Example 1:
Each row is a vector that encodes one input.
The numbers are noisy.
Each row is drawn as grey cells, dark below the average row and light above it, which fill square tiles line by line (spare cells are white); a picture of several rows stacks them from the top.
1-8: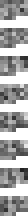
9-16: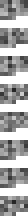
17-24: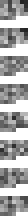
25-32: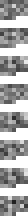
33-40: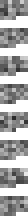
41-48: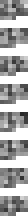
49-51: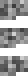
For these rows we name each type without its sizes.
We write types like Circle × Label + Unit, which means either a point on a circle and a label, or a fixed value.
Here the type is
Bool × Line.
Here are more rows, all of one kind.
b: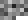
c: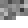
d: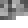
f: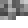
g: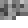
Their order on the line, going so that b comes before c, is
b, d, g, f, c.
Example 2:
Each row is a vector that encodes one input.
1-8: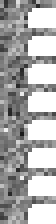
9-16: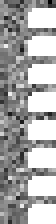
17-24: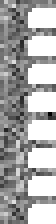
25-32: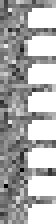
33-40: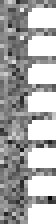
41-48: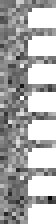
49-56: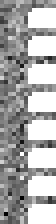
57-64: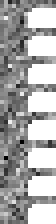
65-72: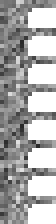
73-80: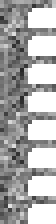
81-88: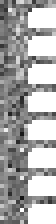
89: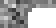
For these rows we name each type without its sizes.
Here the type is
Bool × Bool × Bool + Tree.
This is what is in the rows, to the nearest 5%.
About 40% of them hold a node of a tree. The rest hold three true/false values.
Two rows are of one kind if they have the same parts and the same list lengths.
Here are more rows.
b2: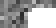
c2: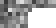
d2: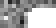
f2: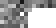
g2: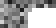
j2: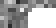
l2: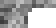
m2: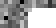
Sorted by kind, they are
b2, d2, f2, g2, j2, m2
c2, l2

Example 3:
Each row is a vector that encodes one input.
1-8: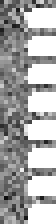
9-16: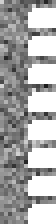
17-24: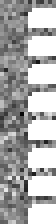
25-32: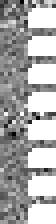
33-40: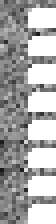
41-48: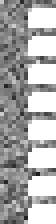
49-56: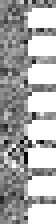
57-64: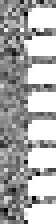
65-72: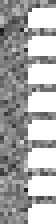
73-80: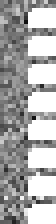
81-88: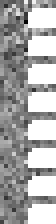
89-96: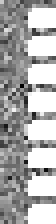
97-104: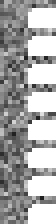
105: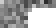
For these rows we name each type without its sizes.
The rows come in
2 kinds.
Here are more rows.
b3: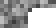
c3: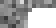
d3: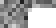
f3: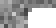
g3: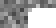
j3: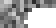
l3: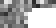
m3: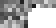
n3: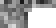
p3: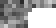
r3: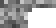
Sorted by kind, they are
b3, l3, m3, p3, r3
c3, d3, f3, g3, j3, n3

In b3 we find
a point on a circle.
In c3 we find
three true/false values.
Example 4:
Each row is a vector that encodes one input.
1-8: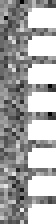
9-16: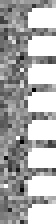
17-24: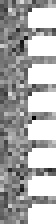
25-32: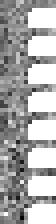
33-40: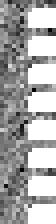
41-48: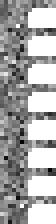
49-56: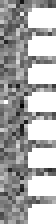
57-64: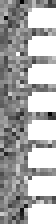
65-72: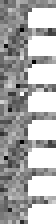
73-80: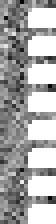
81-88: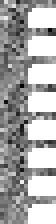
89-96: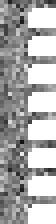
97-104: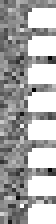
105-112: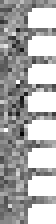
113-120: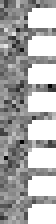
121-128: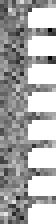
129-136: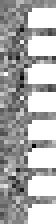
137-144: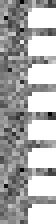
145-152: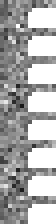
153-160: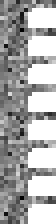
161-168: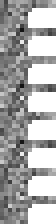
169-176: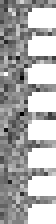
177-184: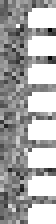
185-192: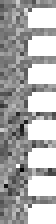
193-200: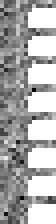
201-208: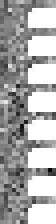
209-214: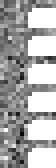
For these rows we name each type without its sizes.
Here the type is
Bool × Bool × Bool + Tree.
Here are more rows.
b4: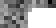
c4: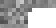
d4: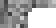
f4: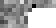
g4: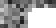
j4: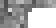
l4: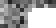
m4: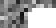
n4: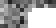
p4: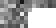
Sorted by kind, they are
b4, g4, l4, m4, n4, p4
c4, d4, f4, j4

